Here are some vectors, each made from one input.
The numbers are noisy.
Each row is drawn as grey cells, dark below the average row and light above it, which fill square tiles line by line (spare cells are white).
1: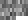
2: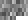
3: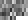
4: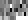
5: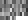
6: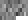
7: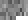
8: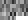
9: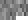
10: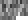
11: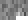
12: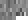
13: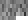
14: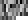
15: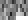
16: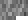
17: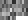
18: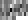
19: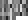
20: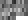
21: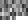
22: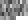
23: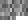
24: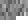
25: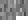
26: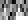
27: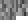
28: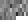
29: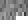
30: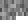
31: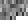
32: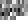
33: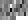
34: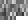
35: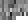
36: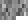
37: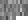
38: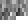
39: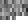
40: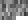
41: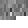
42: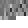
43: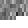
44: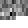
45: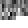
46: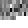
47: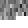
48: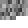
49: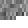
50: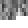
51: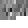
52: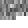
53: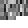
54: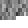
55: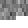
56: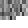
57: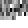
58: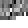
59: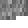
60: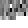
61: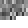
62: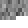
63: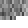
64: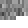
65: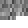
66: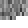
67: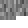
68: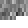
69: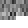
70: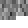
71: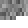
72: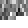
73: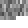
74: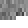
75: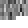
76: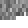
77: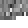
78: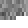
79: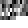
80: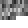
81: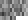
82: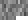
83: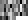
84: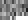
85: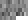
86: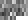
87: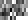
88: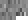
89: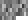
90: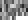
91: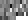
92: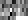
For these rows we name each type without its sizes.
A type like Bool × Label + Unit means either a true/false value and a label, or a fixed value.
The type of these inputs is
Bool × Line + Label.
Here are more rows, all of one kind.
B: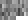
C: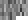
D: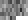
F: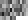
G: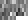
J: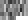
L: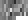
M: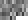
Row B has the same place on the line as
C and G.
